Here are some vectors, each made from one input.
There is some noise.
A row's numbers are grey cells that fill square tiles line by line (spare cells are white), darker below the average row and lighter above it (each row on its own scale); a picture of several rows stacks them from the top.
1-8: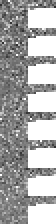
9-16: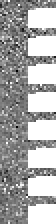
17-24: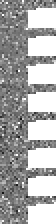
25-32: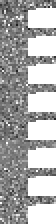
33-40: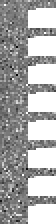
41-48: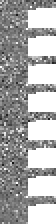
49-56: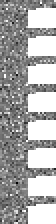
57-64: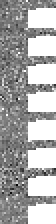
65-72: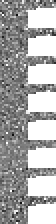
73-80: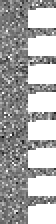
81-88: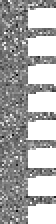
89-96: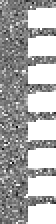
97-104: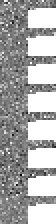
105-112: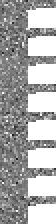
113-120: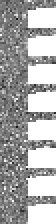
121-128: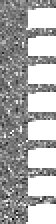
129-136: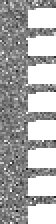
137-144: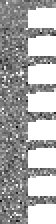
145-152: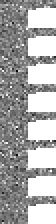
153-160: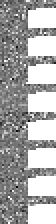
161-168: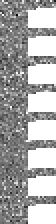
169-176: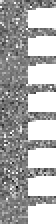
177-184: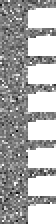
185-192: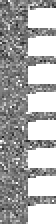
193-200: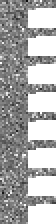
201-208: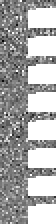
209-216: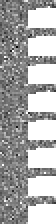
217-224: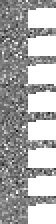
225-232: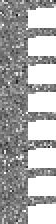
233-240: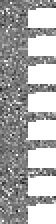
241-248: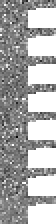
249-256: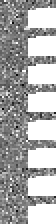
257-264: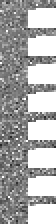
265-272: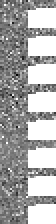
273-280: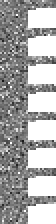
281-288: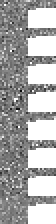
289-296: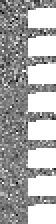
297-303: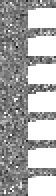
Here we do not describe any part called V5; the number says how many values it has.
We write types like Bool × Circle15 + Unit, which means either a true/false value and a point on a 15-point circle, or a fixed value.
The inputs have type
List2(V5) × Tree10 + Tree13 + Unit.
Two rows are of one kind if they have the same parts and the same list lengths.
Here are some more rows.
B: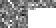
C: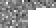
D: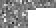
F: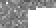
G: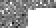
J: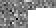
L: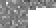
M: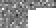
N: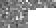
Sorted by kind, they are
B, N
C, F, L
D, G
J
M

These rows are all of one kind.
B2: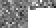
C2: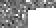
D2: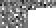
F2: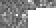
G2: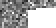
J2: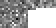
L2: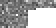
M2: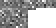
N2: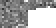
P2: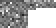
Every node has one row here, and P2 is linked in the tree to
B2 and L2.
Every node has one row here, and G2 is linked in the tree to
F2.
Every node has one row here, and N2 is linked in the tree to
L2.
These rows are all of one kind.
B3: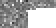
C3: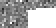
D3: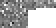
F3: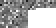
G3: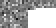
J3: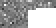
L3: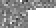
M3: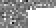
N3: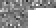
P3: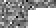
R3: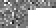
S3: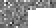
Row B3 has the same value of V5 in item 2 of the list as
D3 and P3.
